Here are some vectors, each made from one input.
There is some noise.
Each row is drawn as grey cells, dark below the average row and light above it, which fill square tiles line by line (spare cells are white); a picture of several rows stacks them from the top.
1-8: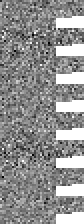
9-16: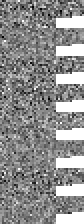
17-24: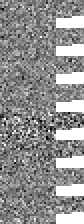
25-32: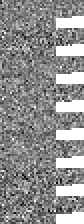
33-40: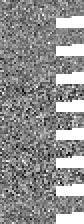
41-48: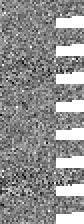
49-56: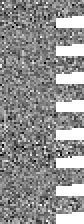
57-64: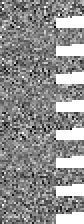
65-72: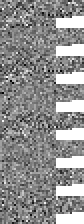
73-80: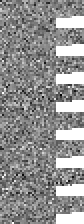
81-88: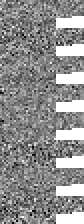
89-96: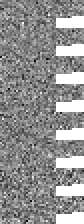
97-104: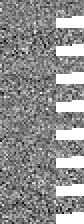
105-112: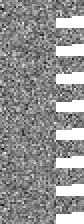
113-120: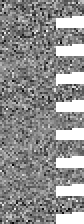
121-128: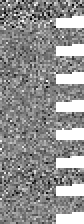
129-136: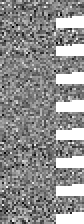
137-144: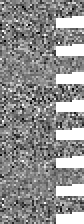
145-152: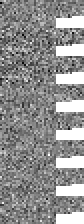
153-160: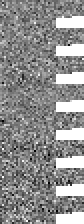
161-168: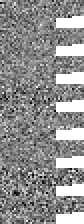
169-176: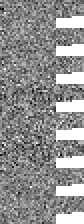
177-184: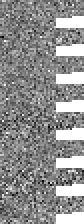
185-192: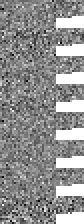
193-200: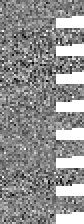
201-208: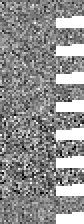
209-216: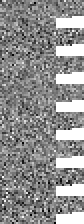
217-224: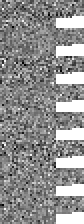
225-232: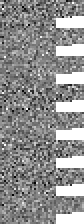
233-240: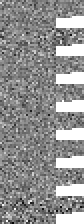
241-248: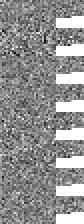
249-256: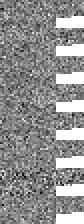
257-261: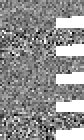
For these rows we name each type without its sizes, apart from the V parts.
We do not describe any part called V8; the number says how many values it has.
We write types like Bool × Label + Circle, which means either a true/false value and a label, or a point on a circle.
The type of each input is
Bool × V8 + Tree + Unit.
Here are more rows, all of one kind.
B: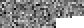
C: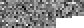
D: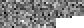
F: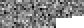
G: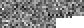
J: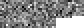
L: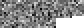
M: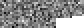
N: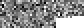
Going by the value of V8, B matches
D, F and N.
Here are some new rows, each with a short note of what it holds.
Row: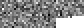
a true/false value and a value of V8
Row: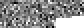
a fixed value
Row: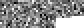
a fixed value
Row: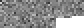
a node of a tree
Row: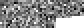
a fixed value
